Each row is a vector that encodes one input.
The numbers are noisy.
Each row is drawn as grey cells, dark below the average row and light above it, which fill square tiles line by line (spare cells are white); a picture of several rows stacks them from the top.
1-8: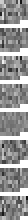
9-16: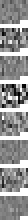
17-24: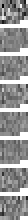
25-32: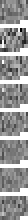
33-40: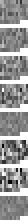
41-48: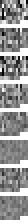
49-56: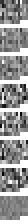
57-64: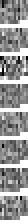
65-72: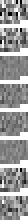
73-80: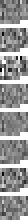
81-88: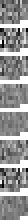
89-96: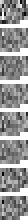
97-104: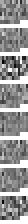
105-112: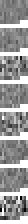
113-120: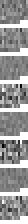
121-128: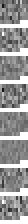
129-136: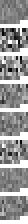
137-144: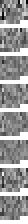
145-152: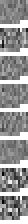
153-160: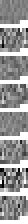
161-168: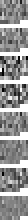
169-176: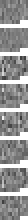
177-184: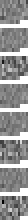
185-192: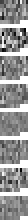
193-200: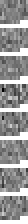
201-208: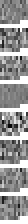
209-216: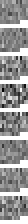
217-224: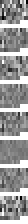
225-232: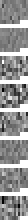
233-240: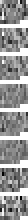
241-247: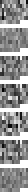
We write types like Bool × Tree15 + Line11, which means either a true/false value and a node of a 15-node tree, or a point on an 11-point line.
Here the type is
Circle11 × Label7 + Unit.
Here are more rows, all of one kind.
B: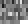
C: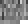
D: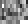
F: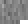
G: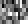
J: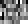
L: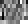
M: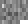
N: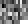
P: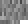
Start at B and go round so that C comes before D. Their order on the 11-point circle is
B, L, P, C, J, N, D, F, G, M.
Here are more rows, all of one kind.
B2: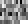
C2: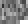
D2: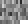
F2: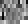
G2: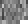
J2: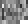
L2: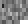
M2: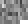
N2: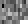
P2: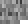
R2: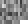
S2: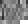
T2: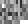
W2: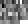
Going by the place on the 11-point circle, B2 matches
D2, F2, J2 and N2.
